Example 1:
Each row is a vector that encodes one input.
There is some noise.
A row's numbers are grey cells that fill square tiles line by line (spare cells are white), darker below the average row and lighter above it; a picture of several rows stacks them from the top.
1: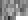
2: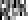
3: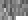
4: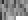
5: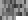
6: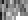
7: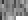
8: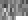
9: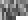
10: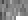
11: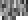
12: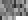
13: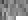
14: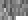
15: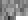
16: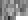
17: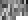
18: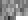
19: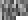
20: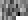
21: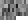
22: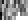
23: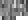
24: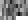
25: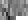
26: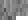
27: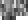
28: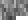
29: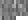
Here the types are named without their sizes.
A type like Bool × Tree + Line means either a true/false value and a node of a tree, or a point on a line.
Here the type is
Line.
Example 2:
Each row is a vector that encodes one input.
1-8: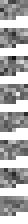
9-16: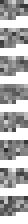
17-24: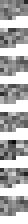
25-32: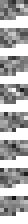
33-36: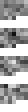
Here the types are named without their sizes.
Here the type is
Bool × Bool × Bool.
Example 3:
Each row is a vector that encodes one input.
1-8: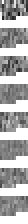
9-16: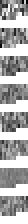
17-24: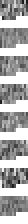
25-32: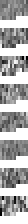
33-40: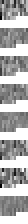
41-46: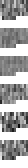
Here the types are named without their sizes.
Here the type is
Line.
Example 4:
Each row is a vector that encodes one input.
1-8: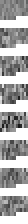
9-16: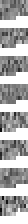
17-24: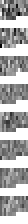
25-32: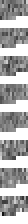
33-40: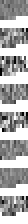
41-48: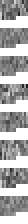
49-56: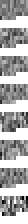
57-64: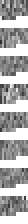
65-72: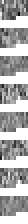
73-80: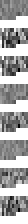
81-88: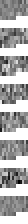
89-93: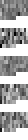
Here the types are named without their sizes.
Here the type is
Circle.
